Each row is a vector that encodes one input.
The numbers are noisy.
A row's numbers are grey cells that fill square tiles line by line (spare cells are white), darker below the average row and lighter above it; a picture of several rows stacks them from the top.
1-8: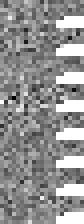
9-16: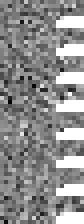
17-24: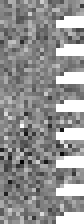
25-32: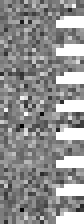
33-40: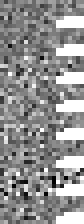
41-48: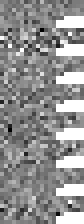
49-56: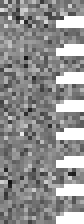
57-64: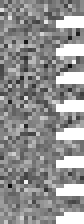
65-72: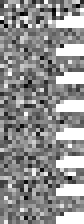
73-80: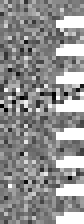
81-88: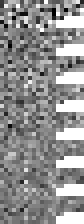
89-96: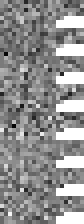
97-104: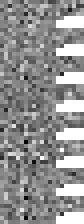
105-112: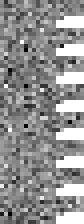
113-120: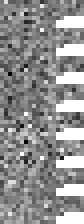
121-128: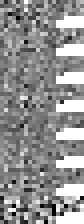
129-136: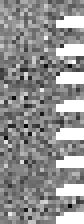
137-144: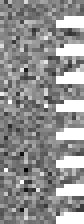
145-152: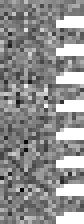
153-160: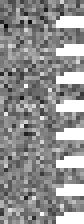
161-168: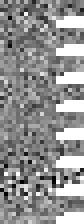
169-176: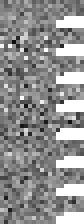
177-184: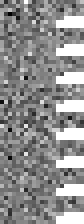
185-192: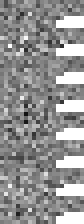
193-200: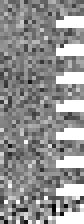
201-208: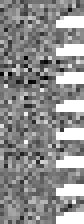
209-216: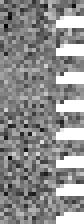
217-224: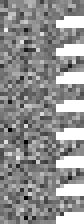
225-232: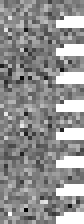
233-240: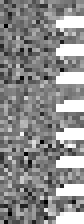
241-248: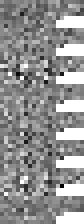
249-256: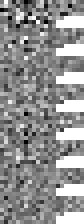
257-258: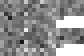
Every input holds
a list of up to three points on a 5-point line.
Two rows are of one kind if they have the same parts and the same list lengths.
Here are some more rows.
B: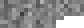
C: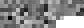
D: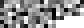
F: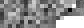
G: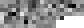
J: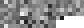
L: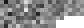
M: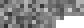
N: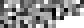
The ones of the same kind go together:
B, G, J, M
C, L
D, N
F

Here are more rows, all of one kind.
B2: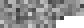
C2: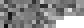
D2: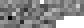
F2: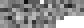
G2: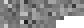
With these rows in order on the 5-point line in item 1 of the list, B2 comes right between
D2 and F2.
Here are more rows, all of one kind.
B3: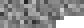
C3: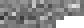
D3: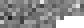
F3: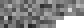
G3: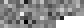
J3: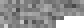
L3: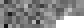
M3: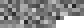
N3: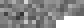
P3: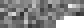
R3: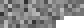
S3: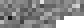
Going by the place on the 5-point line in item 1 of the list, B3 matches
J3 and R3.
